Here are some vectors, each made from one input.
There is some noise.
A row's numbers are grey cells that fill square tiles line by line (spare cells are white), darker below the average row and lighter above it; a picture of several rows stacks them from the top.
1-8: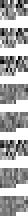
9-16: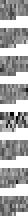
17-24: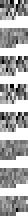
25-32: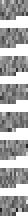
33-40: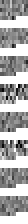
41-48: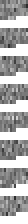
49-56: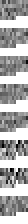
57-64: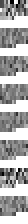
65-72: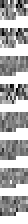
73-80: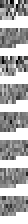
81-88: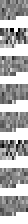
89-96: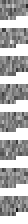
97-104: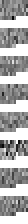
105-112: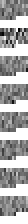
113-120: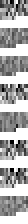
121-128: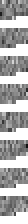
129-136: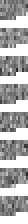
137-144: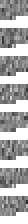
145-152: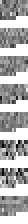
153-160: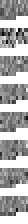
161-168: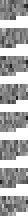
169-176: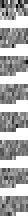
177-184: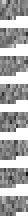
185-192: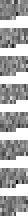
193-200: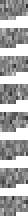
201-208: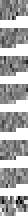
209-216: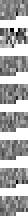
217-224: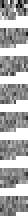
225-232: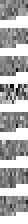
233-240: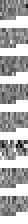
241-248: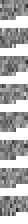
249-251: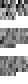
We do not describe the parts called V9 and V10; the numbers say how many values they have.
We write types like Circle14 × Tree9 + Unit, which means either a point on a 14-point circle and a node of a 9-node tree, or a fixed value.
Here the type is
(Circle6 + V9) × (Line5 + V10) + Line6.
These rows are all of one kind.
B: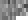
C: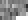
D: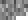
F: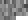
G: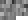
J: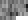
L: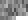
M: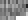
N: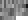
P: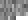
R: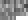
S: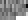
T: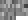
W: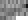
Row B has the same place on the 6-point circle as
C, S, T and W.
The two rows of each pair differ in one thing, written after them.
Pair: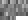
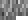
the value of V9
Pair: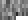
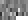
the place on the 5-point line
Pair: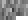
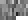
the place on the 5-point line
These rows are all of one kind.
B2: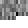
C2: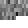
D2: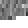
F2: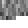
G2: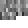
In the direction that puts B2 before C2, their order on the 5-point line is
B2, G2, C2, D2, F2.
